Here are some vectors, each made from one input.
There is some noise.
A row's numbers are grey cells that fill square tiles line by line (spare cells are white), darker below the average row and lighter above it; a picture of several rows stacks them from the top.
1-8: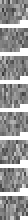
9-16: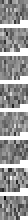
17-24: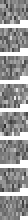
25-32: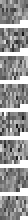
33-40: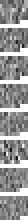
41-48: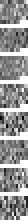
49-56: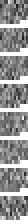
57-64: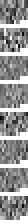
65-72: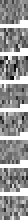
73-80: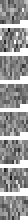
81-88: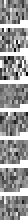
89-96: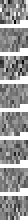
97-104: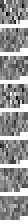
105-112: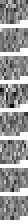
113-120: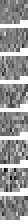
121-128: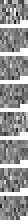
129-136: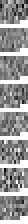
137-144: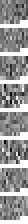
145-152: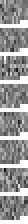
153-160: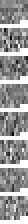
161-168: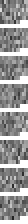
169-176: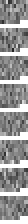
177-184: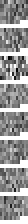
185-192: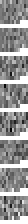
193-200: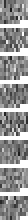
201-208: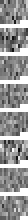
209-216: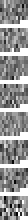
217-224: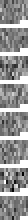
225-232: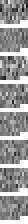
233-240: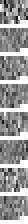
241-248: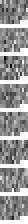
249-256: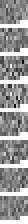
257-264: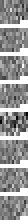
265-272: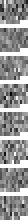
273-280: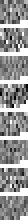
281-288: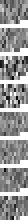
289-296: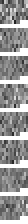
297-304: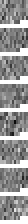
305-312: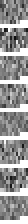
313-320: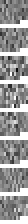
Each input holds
a point on an 18-point circle, together with either a point on an 18-point circle, or one of 8 labels.
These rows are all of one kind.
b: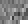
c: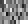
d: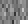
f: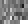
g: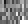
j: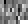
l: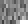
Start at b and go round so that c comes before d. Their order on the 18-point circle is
b, f, c, l, g, d, j.
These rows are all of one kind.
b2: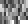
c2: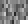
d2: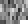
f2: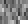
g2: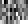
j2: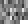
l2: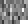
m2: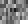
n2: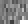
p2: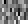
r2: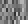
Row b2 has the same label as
c2, j2, l2 and r2.
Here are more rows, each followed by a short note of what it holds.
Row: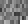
a point on each of two 18-point circles
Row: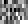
a point on an 18-point circle and one of 8 labels
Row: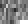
a point on an 18-point circle and one of 8 labels
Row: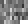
a point on an 18-point circle and one of 8 labels
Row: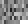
a point on each of two 18-point circles
